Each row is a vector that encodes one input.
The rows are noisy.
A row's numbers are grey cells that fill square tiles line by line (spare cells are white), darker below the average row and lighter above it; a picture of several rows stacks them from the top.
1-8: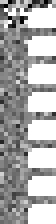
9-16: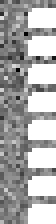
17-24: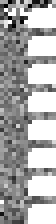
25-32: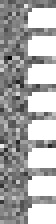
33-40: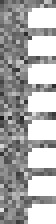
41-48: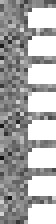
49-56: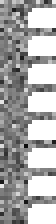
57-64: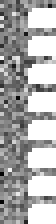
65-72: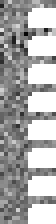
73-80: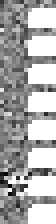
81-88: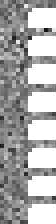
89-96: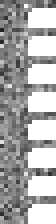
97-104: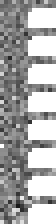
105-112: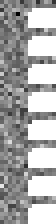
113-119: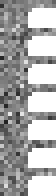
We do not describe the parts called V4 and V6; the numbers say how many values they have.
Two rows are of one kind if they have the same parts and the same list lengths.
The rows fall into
3 kinds.
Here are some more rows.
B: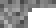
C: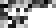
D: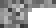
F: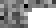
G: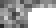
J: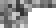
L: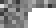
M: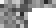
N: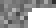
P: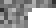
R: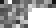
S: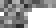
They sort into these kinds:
B, D, F, G, M, N, P, R, S
C
J, L

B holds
a point on a 5-point circle, a true/false value and a value of V4.
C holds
a fixed value.
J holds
a value of V4 and a value of V6.
